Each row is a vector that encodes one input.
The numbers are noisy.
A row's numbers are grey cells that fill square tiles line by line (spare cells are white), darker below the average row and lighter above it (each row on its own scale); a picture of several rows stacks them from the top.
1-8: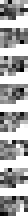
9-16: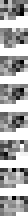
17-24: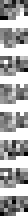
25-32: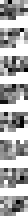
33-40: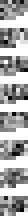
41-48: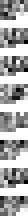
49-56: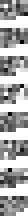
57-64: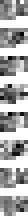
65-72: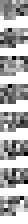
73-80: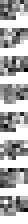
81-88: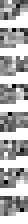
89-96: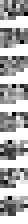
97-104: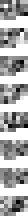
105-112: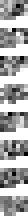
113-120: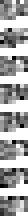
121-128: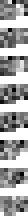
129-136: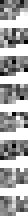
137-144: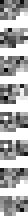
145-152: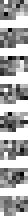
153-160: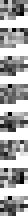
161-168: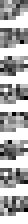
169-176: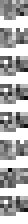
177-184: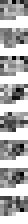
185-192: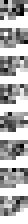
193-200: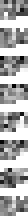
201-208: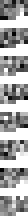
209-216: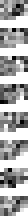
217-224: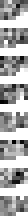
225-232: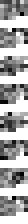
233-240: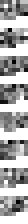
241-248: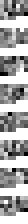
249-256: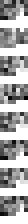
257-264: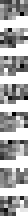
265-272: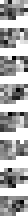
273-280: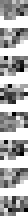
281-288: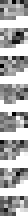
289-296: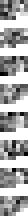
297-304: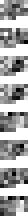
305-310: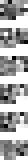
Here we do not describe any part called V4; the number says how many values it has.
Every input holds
either a point on a 10-point circle and a true/false value, or a value of V4.
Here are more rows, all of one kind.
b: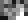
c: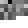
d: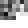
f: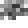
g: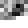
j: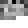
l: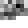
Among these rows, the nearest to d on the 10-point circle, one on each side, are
c and f.
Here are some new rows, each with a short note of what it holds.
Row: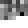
a value of V4
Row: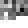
a point on a 10-point circle and a true/false value
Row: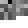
a point on a 10-point circle and a true/false value
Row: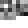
a value of V4
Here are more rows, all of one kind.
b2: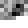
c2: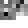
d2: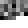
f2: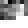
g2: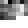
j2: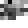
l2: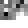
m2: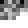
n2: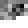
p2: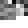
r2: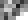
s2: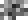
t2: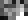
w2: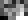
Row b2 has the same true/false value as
d2, j2, n2 and s2.
